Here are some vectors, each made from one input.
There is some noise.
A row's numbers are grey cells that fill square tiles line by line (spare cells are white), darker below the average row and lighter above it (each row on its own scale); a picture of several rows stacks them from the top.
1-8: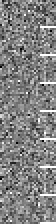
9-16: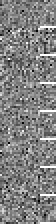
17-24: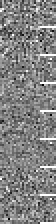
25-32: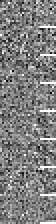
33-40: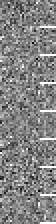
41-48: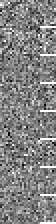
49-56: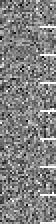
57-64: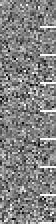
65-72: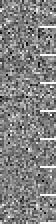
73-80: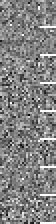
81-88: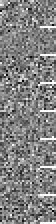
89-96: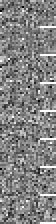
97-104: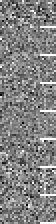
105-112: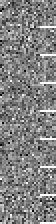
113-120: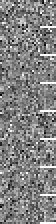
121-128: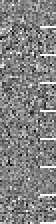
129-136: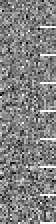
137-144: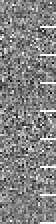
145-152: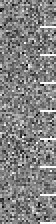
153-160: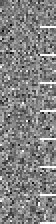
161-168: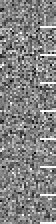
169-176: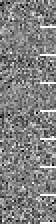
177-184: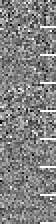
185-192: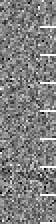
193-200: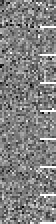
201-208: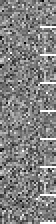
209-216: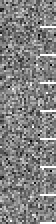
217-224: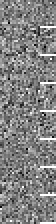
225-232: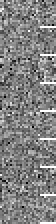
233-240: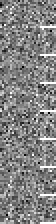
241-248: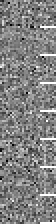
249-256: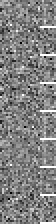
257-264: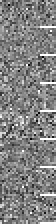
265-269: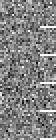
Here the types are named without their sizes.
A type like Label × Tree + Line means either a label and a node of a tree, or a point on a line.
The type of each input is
List(Circle).
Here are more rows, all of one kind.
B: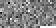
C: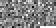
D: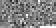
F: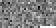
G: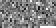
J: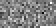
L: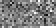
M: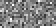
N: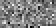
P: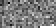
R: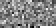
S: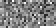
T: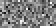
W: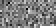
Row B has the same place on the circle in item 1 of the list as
C, D, M and S.
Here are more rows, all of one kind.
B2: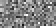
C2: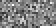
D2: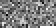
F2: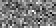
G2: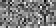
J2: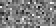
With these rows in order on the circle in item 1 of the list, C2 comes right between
B2 and J2.
